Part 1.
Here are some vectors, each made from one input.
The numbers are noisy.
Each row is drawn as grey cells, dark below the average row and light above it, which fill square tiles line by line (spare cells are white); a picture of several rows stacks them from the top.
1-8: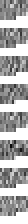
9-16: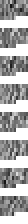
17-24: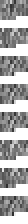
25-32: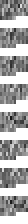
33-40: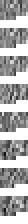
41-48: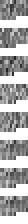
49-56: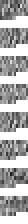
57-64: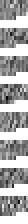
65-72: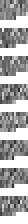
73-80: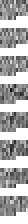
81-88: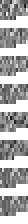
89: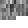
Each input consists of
a point on a 9-point line.
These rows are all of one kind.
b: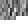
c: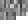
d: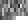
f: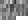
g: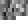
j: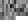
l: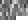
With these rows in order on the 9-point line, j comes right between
d and f.
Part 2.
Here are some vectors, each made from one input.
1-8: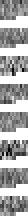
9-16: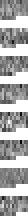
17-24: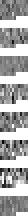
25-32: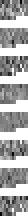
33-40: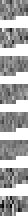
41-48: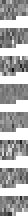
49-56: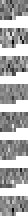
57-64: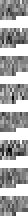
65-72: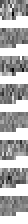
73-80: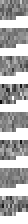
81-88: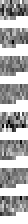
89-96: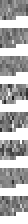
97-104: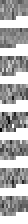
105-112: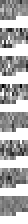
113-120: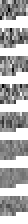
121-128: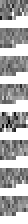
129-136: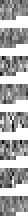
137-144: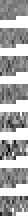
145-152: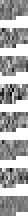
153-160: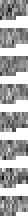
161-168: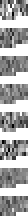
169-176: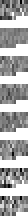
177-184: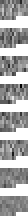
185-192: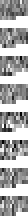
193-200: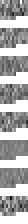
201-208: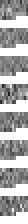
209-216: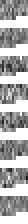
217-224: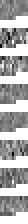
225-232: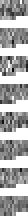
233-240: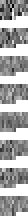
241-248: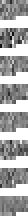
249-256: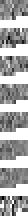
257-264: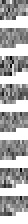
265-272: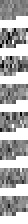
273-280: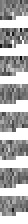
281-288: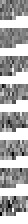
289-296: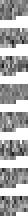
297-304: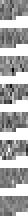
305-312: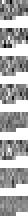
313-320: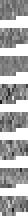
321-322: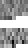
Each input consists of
either a point on a 9-point circle, or a fixed value.
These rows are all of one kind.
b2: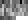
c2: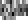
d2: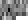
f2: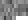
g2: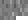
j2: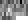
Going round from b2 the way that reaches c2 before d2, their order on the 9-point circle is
b2, f2, c2, g2, j2, d2.
